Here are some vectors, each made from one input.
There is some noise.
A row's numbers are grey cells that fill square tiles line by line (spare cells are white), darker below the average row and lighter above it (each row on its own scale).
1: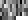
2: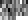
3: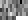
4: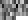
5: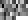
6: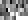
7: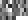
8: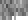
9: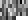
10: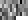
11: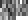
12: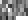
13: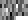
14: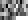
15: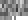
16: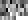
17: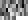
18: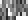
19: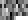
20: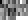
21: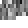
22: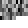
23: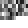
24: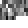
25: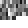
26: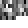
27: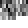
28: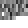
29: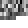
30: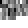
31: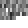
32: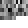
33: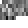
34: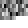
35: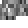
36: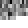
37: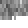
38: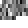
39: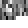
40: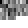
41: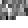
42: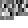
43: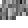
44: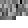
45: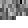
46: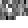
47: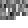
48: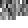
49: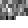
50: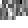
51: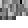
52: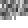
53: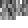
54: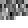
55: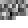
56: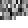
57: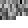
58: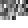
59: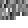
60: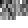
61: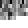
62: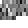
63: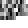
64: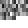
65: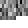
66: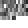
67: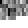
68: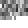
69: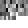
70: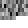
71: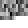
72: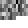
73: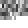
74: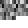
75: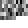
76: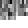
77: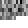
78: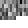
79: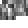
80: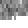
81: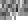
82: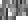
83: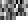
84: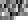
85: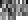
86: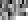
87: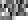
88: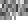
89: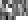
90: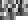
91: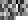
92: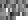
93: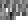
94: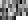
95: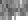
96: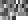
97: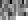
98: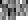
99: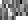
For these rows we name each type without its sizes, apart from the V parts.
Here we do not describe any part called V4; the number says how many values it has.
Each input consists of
a true/false value, together with either a point on a line, or a value of V4.
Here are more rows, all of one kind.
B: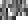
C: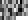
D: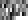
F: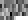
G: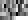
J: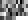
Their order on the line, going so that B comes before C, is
D, F, G, B, J, C.
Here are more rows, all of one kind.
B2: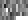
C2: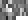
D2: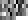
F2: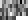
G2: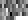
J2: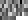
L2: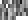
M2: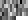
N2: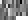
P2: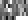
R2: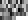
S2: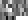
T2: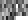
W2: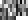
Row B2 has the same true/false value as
D2, G2, R2 and T2.
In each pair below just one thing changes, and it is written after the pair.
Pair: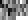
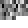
the true/false value
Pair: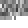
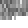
the true/false value
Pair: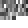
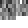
the true/false value
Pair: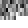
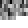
the true/false value
